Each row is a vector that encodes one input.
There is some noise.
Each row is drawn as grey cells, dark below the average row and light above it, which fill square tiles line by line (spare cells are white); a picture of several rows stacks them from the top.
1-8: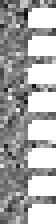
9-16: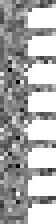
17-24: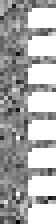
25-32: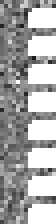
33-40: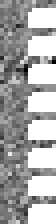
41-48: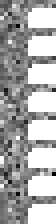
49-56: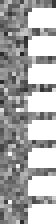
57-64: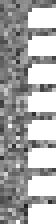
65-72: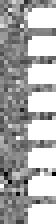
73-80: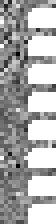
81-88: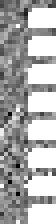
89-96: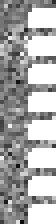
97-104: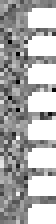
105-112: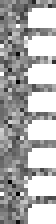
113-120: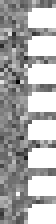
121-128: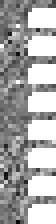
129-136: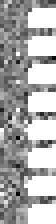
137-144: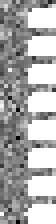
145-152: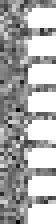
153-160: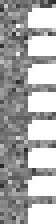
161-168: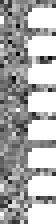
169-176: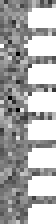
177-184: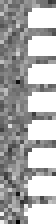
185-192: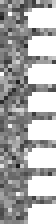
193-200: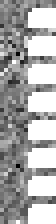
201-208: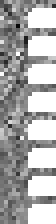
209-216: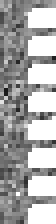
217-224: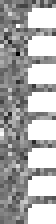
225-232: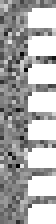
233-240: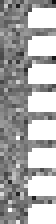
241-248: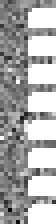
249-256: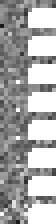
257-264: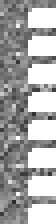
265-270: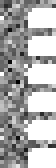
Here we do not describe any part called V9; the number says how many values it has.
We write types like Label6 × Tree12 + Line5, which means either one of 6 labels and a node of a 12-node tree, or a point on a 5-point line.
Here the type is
Bool × Circle8 × (Unit + V9 × V9) + Label8.
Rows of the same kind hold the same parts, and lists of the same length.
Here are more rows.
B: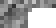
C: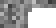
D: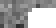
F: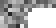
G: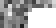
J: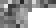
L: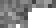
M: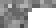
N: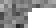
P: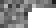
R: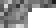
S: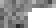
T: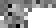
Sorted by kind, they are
B, C, D, G, J, M, N, S
F, T
L, P, R

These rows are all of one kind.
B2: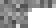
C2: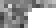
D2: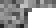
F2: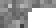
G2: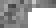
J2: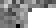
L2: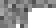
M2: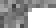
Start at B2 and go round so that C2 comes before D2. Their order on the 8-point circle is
B2, G2, M2, C2, D2, L2, F2, J2.
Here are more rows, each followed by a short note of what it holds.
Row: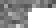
a point on an 8-point circle and a true/false value
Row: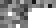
a point on an 8-point circle and a true/false value
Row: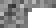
a point on an 8-point circle, a true/false value and two values of V9
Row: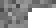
a point on an 8-point circle and a true/false value
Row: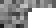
a point on an 8-point circle, a true/false value and two values of V9
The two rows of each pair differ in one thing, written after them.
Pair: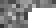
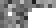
the place on the 8-point circle
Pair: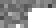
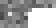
the true/false value
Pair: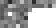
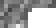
the true/false value
